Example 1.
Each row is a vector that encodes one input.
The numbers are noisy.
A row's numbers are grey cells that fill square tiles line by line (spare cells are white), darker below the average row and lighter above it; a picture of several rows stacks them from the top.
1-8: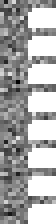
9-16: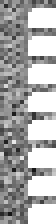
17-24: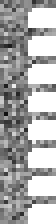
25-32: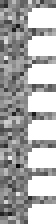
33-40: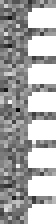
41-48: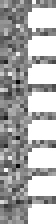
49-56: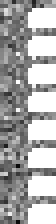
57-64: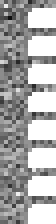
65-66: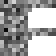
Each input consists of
a point on a 4-point line and a true/false value.
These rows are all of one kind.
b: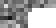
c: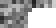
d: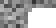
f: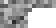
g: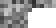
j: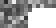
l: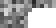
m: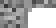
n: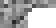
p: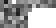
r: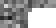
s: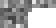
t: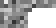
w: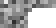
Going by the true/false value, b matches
j, p, r and s.
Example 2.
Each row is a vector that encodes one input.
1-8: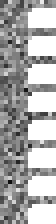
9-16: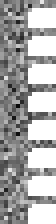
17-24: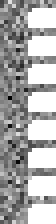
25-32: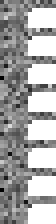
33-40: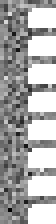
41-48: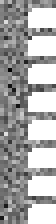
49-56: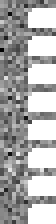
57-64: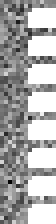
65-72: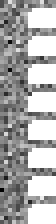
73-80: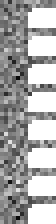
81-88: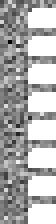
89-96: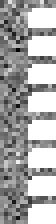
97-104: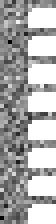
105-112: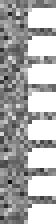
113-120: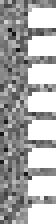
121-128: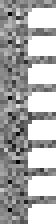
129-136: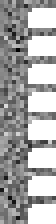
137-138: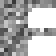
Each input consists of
either a point on an 18-point circle, or a point on a 12-point line.
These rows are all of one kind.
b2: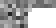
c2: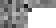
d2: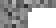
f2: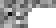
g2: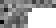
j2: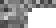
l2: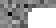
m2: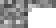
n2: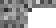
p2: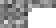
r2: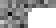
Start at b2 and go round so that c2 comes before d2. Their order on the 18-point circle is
b2, f2, m2, p2, g2, j2, n2, c2, d2, l2, r2.
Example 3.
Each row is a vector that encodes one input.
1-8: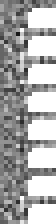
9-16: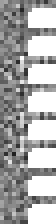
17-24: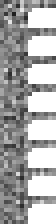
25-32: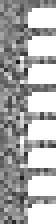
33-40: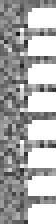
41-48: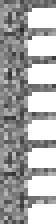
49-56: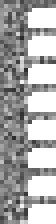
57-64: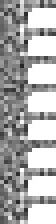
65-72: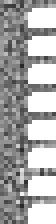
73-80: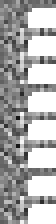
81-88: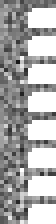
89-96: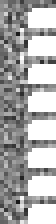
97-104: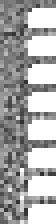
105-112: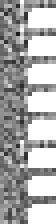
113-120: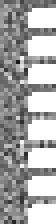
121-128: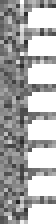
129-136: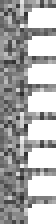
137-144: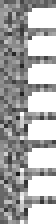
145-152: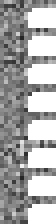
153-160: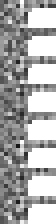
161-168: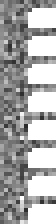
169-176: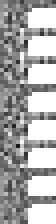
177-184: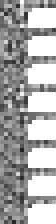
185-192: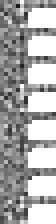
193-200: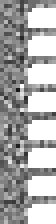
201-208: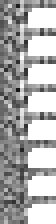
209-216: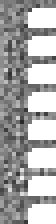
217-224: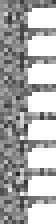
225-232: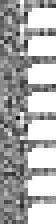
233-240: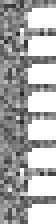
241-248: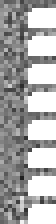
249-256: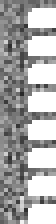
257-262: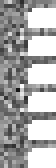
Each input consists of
either a point on a 9-point line, or a point on a 17-point line.
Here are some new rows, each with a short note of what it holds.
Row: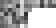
a point on a 9-point line
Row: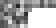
a point on a 9-point line
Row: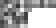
a point on a 9-point line
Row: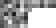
a point on a 9-point line
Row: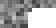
a point on a 17-point line
